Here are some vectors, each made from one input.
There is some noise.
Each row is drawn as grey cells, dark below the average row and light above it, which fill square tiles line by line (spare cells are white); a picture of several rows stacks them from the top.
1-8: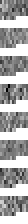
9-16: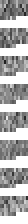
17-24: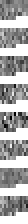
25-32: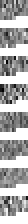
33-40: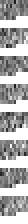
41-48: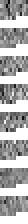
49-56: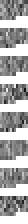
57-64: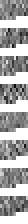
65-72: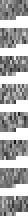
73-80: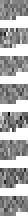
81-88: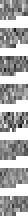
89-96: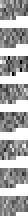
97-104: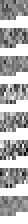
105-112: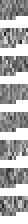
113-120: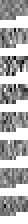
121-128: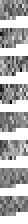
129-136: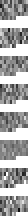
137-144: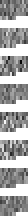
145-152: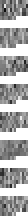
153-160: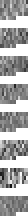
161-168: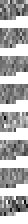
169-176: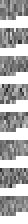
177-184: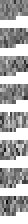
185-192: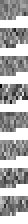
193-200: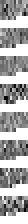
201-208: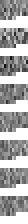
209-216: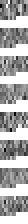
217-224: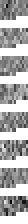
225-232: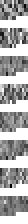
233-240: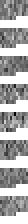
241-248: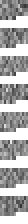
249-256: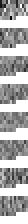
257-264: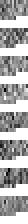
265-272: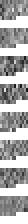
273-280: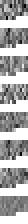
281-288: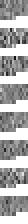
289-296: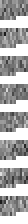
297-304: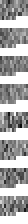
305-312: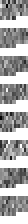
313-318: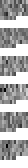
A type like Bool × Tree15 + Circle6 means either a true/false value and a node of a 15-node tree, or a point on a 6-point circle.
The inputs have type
(Circle15 + Unit) × Label9 × Line9 + Line10.
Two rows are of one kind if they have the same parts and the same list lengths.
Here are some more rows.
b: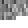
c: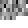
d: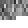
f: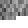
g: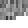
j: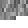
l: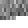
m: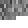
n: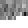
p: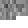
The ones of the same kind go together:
b, g, l, n, p
c, j
d, f, m

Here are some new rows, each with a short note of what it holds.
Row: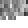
a point on a 10-point line
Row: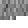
a point on a 15-point circle, one of 9 labels and a point on a 9-point line
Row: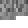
a point on a 15-point circle, one of 9 labels and a point on a 9-point line
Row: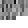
one of 9 labels and a point on a 9-point line
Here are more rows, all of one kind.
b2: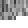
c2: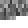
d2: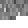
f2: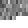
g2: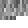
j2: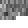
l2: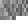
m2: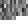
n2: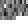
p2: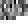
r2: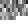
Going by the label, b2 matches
d2, f2 and l2.
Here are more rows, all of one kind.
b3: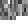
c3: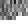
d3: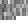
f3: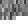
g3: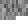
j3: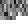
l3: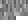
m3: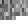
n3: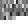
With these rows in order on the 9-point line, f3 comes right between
l3 and n3.
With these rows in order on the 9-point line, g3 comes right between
d3 and j3.
